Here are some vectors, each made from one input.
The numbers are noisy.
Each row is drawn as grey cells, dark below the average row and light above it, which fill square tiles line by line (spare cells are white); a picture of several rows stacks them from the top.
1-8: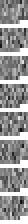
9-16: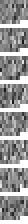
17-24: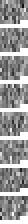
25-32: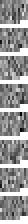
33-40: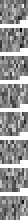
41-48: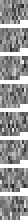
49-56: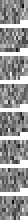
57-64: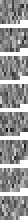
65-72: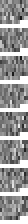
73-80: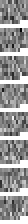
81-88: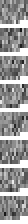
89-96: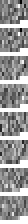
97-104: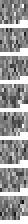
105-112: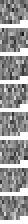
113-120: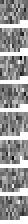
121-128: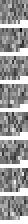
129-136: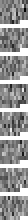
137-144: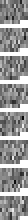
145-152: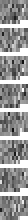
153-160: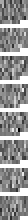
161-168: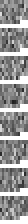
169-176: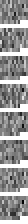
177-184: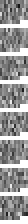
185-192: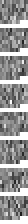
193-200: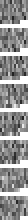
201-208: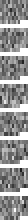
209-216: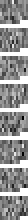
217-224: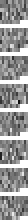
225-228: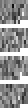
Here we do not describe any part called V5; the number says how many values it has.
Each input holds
a point on an 8-point circle, a true/false value and a value of V5.
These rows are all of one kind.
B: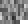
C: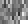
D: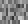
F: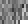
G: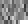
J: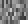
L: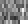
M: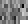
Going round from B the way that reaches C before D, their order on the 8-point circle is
B, J, M, F, C, G, L, D.
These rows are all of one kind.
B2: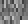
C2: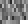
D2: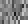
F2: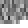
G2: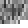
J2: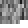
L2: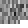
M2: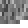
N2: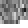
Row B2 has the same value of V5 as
D2 and L2.
